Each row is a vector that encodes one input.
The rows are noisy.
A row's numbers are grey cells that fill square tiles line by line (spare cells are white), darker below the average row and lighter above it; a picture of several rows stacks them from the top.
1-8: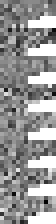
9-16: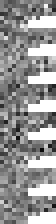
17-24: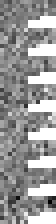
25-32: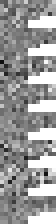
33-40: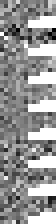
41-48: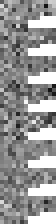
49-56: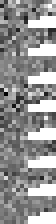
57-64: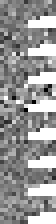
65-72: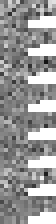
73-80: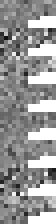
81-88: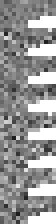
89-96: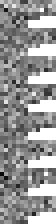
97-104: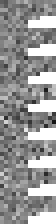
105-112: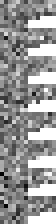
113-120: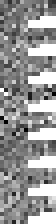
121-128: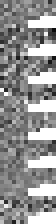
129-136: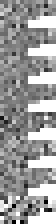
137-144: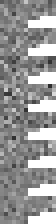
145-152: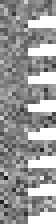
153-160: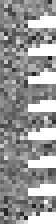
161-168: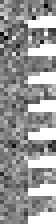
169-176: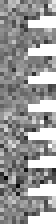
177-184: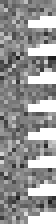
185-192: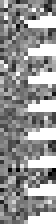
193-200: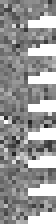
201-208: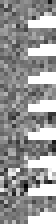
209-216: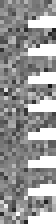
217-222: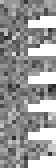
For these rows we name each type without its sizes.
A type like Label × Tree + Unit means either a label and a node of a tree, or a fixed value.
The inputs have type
Bool × (Tree + Unit).
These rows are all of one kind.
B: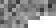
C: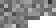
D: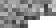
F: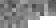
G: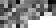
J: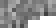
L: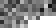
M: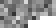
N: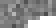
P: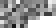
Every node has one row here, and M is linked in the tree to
D, G and L.
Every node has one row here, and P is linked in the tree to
F and N.
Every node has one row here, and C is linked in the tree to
D and J.
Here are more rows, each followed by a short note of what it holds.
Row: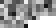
a true/false value
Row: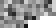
a true/false value
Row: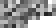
a true/false value
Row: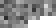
a node of a tree and a true/false value
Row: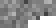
a node of a tree and a true/false value
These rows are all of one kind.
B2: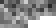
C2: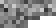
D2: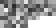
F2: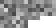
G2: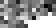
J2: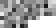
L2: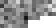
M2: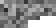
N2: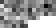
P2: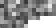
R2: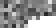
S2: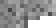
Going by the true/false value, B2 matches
D2, F2, L2 and S2.
